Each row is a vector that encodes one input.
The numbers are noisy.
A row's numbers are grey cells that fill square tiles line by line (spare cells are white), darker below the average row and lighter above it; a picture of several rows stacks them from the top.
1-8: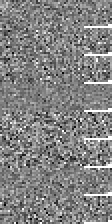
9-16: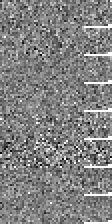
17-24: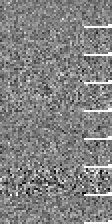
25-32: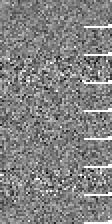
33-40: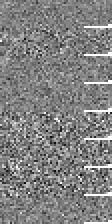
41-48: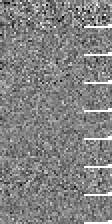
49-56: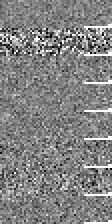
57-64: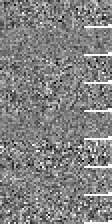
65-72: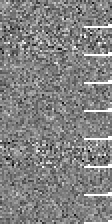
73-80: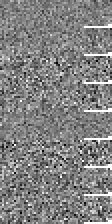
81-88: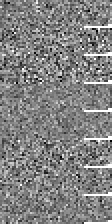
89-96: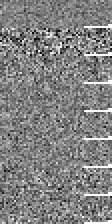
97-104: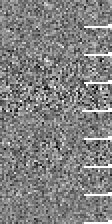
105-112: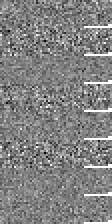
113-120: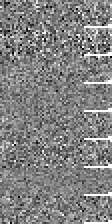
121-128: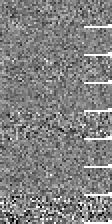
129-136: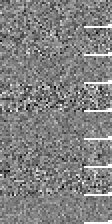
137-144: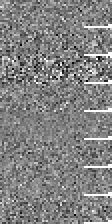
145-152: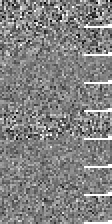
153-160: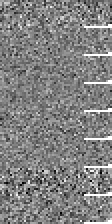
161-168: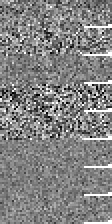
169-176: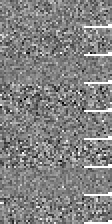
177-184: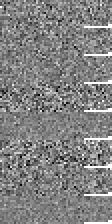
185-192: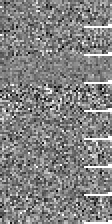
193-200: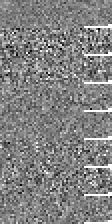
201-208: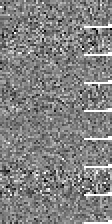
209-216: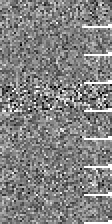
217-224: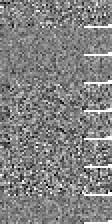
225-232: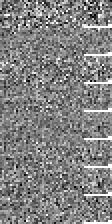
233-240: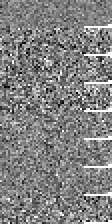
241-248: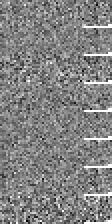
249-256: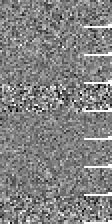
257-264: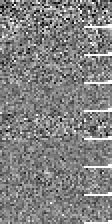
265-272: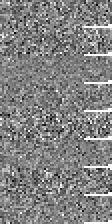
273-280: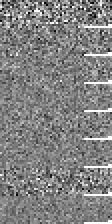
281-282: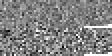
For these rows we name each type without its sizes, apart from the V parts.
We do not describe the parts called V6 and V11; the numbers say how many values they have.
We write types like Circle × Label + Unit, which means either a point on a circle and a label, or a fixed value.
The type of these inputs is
Bool × ((Circle + V11) × Line + V6).
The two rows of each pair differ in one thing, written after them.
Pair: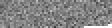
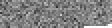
the value of V11
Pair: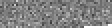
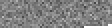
the place on the line
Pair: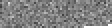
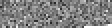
the true/false value
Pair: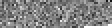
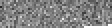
the value of V11
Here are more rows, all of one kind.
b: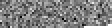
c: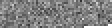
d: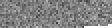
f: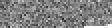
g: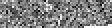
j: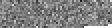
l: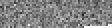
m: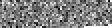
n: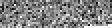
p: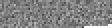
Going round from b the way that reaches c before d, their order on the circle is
b, c, j, m, f, p, n, d, l, g.
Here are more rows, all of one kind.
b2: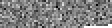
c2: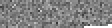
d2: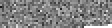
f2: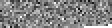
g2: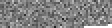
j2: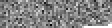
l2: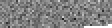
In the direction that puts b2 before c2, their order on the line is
b2, j2, d2, c2, f2, g2, l2.
